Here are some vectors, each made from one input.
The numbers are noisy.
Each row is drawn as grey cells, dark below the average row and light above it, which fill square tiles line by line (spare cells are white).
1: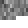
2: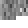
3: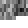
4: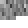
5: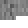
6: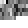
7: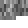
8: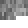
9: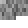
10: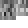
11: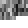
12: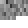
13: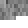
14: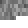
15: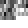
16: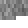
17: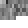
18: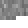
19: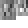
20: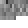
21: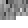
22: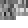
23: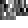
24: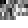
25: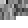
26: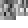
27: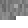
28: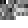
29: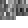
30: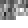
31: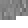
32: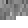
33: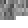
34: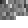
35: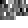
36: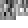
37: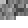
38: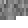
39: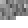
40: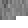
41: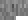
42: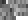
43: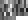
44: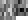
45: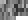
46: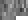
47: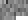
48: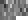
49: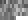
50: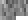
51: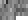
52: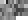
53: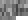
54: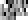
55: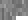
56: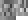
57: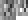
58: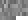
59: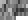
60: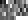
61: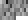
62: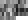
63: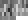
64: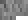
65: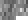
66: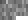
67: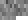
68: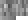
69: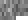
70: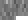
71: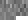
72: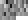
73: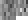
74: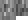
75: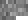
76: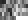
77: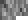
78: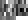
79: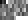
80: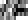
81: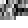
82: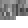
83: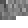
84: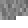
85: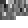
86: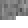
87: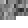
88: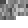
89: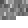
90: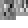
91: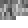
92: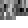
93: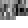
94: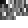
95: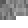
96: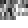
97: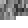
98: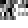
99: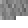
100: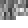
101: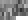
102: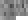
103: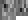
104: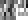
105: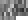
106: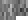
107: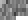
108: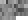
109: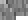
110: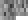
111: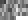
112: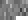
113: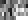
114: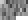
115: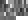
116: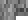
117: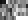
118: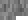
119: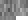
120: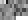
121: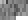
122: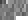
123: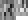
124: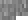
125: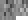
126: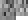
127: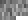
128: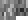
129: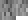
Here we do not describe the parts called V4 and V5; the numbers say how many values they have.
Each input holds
one of 6 labels, a true/false value, a value of V4 and a value of V5.
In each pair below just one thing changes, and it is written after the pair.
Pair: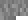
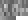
the value of V5
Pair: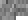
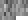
the value of V5
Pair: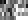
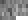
the true/false value
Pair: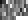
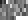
the true/false value
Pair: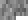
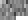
the label
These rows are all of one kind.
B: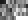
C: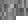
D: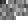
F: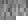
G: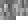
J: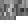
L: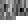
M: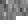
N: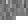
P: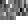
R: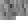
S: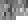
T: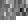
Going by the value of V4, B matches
F, M and T.
